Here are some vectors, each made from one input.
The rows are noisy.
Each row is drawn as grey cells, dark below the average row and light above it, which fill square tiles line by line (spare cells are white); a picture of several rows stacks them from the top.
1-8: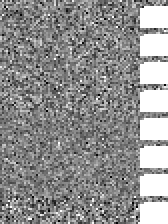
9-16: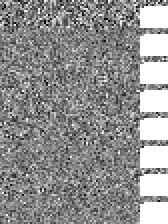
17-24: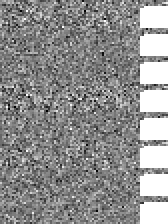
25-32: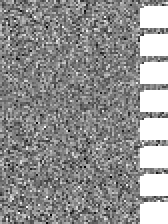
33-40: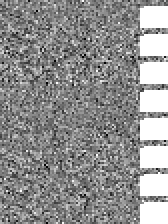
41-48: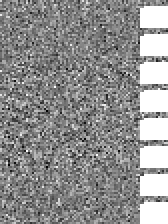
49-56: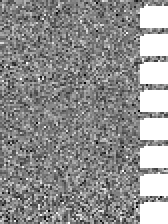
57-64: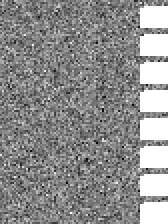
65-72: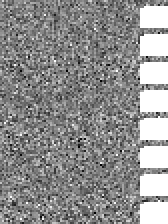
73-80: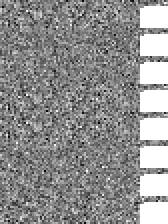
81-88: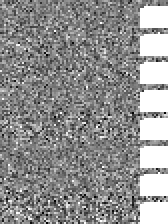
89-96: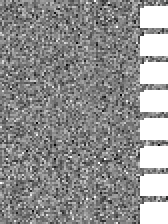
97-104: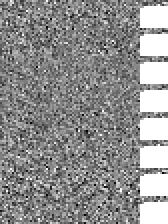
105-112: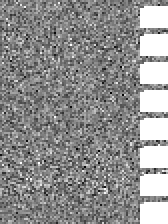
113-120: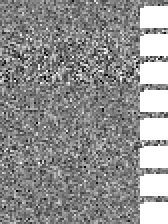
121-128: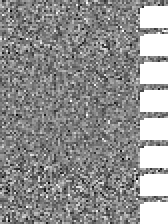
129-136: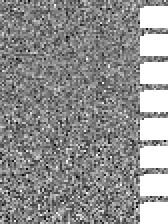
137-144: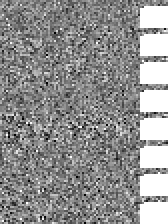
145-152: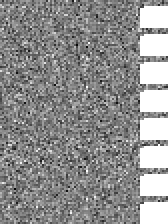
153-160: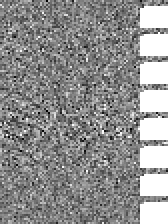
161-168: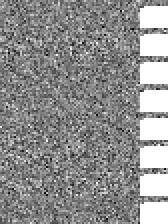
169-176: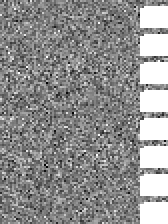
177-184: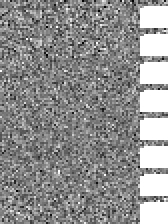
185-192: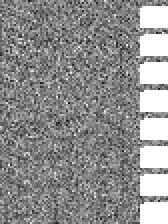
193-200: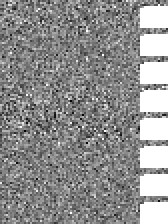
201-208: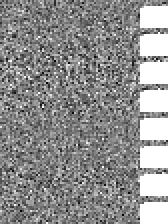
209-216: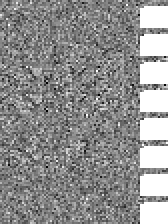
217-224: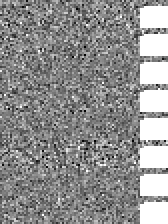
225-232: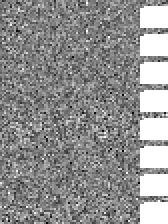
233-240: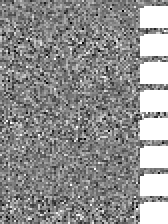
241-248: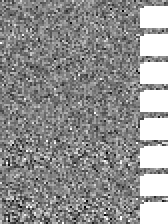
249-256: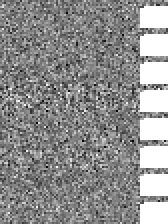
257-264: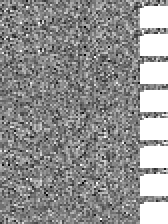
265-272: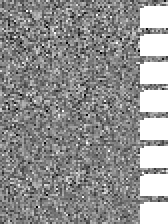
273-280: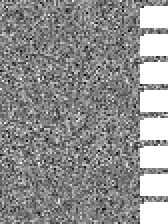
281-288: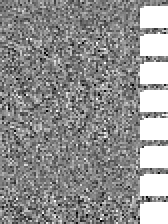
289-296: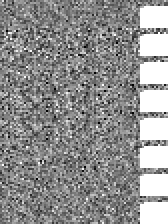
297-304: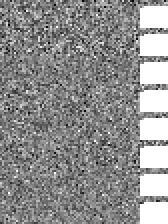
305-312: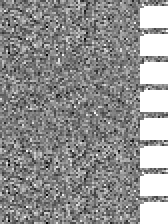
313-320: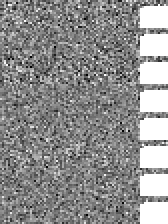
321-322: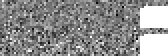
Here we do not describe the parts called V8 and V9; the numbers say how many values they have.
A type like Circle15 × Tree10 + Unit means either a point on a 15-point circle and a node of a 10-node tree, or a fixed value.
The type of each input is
(Circle10 + V8) × V9 + List2(Line6).
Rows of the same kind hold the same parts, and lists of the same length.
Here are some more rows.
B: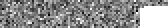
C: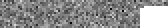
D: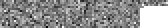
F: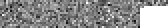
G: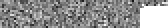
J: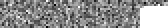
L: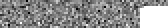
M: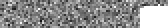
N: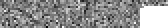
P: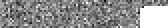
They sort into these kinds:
B
C
D, G, J, N
F, P
L, M

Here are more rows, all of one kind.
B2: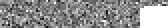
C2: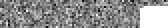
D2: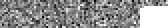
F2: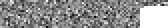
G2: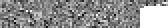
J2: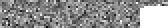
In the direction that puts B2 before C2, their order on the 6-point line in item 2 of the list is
B2, D2, G2, J2, F2, C2.
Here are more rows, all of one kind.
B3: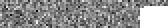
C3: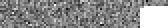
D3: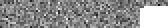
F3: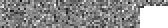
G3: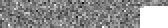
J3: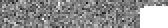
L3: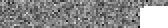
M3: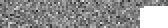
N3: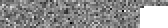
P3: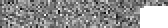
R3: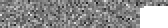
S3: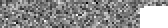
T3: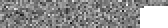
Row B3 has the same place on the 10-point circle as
D3, M3 and P3.
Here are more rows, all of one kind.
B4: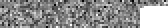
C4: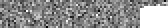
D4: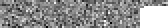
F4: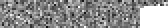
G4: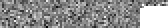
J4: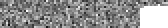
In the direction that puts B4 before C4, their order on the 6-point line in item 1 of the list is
B4, C4, G4, D4, J4, F4.
